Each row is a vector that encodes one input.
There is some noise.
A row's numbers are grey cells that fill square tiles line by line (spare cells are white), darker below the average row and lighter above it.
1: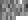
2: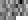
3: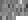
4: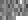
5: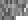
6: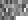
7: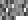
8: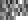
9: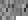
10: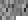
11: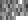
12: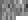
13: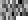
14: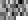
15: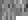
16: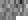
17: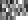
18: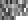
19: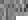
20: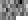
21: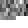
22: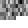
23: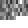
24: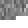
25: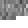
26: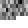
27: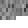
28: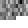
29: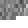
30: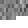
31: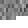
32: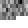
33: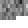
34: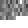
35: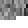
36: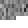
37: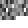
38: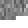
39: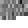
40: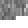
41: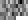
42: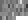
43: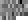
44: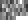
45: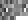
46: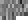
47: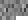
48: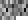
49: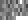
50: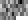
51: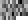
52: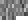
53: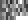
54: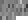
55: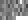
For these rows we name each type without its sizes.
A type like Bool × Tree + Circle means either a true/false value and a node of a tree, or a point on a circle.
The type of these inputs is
Bool × (Circle + Unit).
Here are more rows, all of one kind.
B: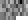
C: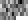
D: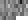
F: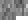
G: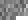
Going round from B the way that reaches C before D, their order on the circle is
B, F, C, D, G.
